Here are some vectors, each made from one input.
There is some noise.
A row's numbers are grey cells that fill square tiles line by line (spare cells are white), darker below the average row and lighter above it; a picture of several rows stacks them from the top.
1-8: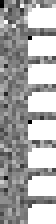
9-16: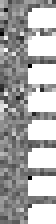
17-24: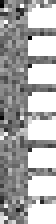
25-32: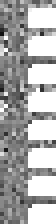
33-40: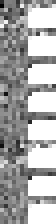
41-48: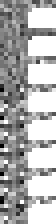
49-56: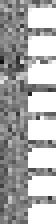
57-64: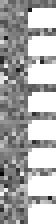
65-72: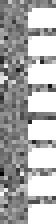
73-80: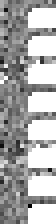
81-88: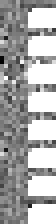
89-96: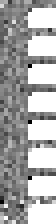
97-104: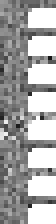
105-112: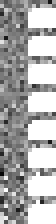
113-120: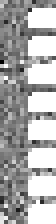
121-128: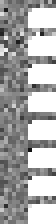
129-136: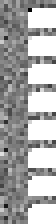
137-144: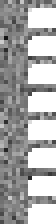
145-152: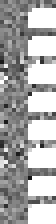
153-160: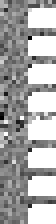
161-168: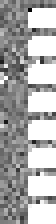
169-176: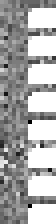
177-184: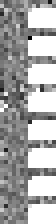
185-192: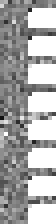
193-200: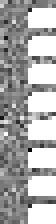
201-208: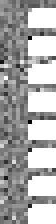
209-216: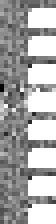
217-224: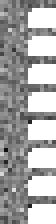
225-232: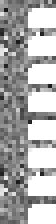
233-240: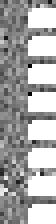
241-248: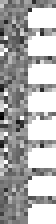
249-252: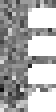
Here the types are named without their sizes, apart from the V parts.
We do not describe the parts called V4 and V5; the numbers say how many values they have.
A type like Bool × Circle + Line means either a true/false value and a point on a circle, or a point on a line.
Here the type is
(Bool × Bool × Bool + V5) × V4 + Tree.
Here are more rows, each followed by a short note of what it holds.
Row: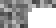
a value of V4 and a value of V5
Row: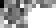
a node of a tree
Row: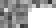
a value of V4 and a value of V5
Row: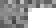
a value of V4 and a value of V5
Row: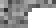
three true/false values and a value of V4
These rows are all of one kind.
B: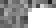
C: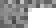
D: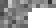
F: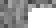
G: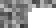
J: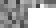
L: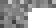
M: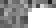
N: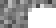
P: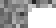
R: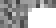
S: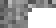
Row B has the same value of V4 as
C, F, M and N.
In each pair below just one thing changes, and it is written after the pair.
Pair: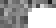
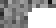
the value of V4
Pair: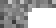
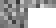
the value of V4
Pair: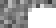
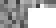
the value of V4
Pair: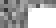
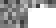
the value of V5
